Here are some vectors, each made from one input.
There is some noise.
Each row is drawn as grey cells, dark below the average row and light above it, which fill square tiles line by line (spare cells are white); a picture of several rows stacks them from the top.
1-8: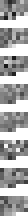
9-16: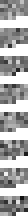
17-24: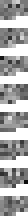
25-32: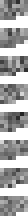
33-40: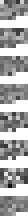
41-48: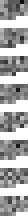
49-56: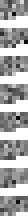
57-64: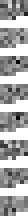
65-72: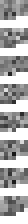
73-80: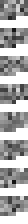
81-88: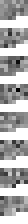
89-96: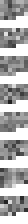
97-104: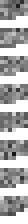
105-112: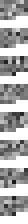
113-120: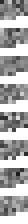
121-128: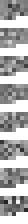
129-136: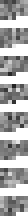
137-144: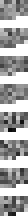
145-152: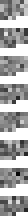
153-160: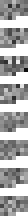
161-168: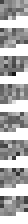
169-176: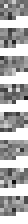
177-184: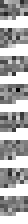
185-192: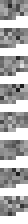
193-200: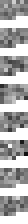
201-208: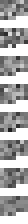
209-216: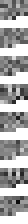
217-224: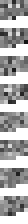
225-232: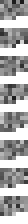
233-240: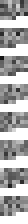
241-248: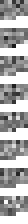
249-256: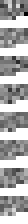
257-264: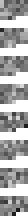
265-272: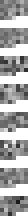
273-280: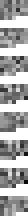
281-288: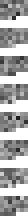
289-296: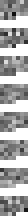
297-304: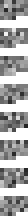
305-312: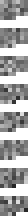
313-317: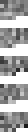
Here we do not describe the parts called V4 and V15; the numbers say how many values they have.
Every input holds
either one of 5 labels and a true/false value, or a value of V4 and a value of V15.
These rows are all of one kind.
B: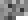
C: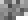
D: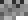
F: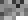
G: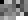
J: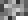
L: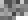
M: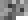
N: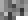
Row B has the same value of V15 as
C and M.
